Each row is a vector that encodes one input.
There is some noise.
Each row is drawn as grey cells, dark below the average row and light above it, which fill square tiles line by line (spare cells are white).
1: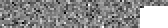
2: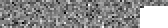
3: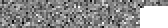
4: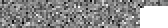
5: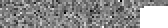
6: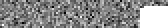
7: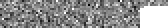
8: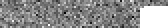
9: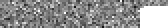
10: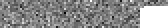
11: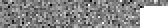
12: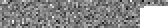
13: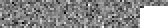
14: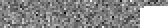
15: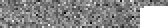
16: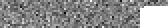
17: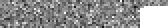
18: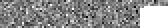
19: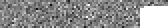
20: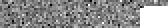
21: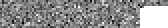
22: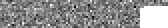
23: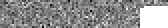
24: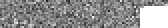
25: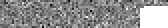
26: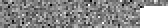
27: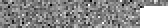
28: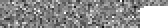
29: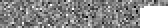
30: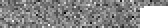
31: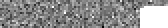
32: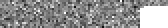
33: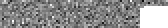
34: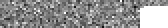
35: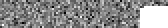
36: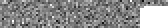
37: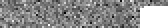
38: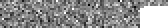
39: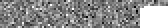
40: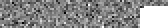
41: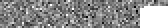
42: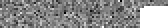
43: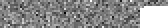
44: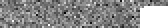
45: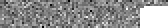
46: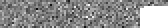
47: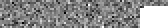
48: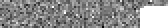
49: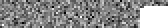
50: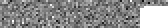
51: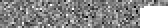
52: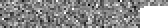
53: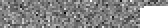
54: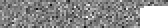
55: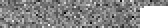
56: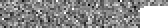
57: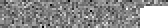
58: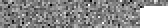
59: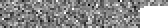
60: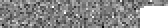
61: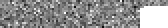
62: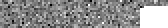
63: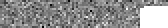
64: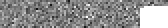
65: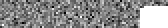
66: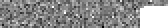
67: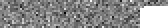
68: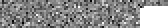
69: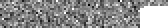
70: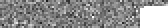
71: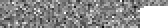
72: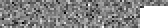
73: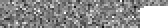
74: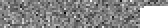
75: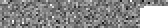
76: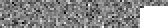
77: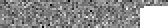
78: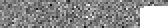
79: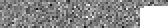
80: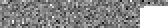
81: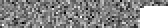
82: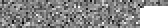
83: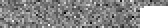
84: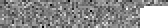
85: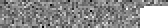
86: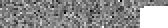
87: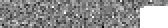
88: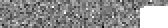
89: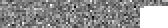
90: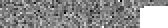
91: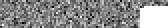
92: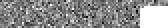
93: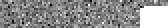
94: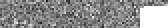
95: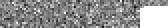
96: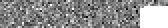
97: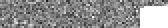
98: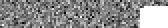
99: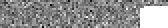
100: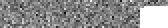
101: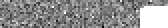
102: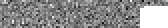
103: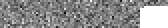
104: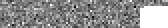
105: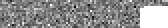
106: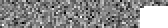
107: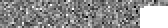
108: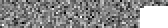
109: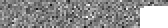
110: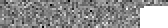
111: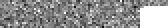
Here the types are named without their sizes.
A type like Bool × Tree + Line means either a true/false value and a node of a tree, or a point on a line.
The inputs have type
Bool × Line.
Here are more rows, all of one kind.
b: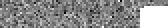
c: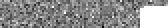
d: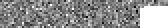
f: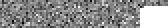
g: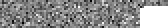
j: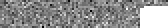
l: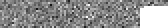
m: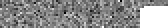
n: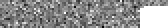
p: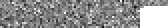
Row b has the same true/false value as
d and m.
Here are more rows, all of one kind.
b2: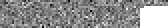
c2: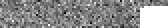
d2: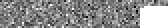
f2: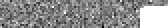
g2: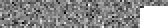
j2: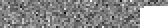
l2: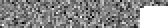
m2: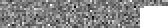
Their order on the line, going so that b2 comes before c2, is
l2, g2, b2, c2, j2, f2, m2, d2.
